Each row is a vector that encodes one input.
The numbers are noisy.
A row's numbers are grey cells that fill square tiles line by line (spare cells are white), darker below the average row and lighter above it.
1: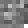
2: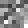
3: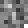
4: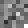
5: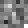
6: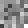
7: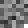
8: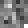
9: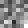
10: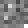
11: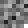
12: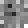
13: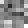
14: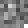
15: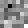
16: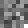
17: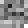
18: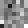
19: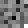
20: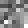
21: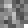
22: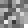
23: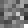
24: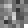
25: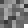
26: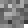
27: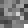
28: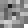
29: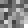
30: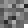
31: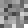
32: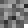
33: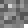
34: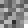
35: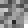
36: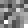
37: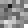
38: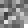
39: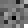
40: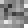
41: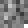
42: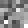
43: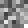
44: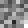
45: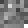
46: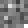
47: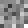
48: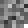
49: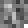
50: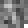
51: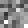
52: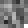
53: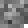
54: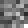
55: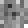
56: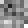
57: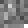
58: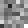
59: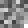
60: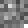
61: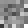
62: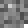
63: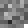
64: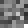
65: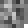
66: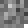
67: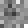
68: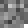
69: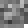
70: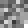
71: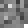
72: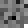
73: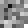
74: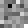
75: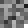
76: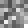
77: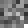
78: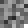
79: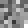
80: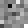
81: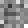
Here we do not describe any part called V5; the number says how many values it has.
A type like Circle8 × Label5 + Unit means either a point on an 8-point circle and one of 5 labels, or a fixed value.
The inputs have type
Line4 + Line6 + V5.
